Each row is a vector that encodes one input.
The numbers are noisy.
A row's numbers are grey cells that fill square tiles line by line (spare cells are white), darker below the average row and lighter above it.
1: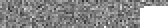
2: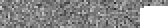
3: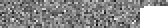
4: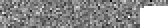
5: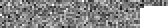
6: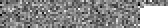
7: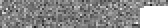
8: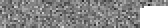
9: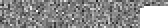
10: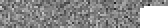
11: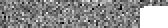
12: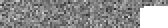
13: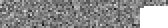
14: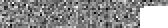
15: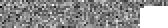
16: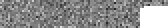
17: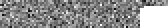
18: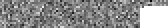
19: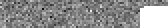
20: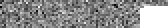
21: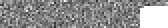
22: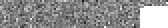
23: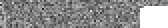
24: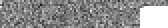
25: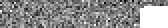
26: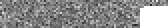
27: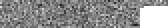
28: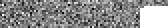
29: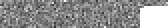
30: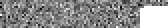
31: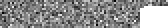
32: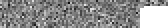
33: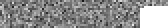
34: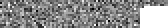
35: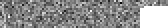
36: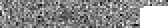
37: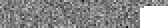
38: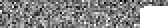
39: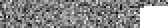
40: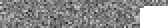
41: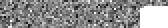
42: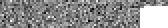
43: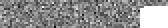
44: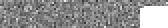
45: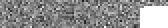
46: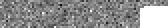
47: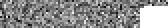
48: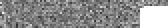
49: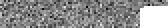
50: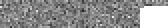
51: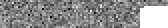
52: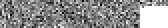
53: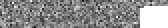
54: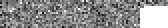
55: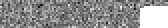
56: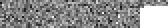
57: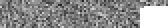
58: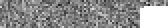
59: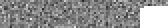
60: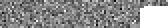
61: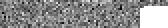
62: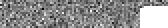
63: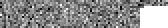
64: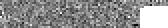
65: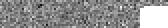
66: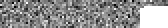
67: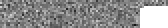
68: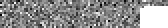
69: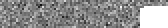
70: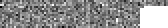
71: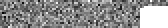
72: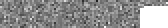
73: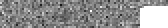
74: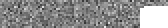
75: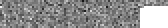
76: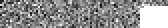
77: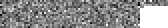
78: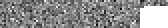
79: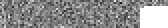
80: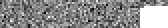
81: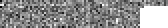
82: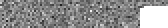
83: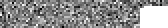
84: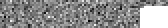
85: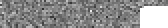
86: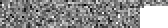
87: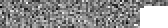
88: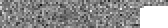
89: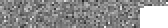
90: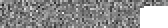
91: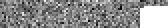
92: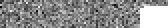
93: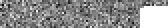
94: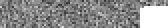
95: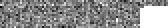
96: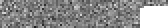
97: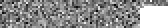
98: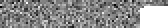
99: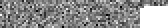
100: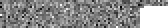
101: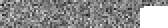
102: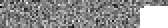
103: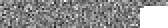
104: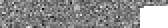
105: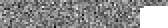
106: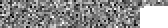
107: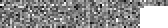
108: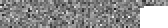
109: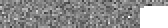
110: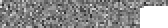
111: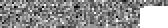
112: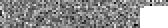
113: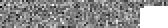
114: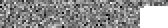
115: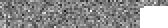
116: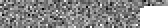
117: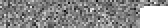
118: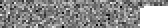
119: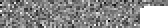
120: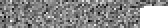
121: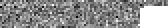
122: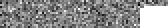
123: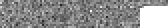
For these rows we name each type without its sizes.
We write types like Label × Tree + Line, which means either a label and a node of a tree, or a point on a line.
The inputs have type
(Circle + Unit) × Label + Line.
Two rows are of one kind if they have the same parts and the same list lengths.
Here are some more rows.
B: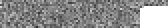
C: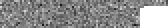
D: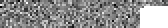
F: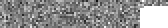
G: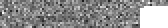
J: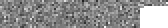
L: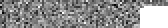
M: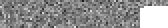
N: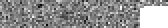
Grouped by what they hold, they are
B, C, G, M
D, L
F, J, N

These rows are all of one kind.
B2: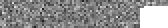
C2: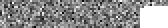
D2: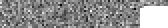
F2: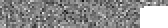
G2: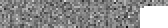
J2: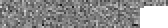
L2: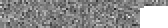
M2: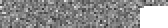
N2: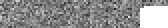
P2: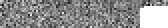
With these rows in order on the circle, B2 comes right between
C2 and D2.
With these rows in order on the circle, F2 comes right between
C2 and G2.
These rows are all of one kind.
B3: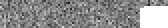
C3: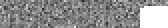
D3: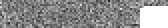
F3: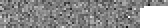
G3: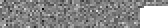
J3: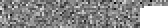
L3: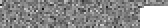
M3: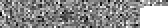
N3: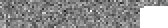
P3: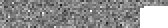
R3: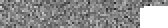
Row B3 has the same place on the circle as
F3, J3 and R3.
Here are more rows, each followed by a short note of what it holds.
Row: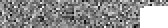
a label
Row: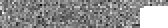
a point on a circle and a label
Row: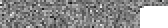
a point on a circle and a label
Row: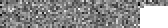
a point on a line
